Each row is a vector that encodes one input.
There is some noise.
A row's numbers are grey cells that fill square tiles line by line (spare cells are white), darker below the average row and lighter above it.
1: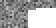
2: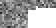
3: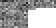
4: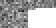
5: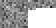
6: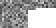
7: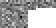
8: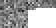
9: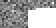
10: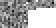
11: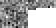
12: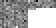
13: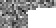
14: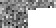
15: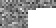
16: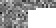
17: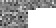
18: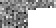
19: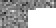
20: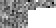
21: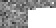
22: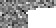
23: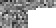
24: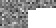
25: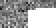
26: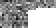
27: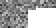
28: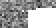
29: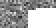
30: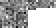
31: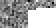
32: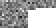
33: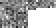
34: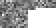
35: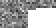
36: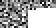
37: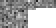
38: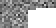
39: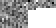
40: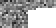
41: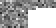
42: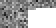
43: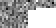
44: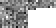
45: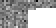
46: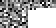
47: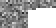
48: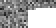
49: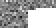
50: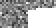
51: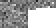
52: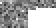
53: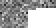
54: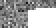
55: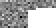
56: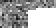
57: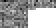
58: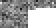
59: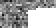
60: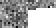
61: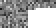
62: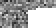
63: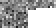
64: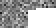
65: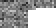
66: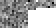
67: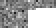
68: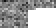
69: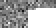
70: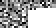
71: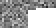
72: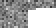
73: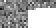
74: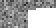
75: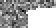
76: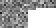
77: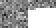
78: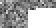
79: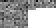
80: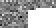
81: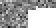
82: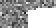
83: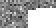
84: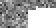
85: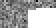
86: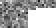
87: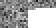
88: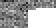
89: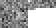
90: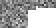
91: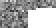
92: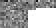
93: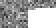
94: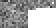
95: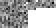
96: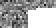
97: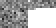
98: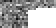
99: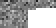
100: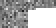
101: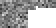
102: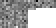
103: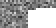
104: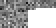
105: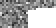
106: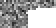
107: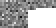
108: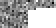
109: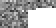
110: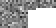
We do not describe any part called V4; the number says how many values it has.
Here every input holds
a list of up to two items, each either a point on a 5-point line, or a true/false value and a value of V4.
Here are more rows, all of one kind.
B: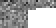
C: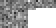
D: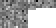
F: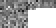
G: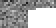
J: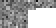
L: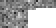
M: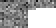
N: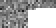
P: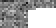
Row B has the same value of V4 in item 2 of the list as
C, G and J.
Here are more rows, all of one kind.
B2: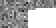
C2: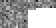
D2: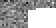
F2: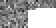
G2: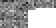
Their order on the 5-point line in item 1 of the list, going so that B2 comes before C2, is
F2, B2, C2, D2, G2.
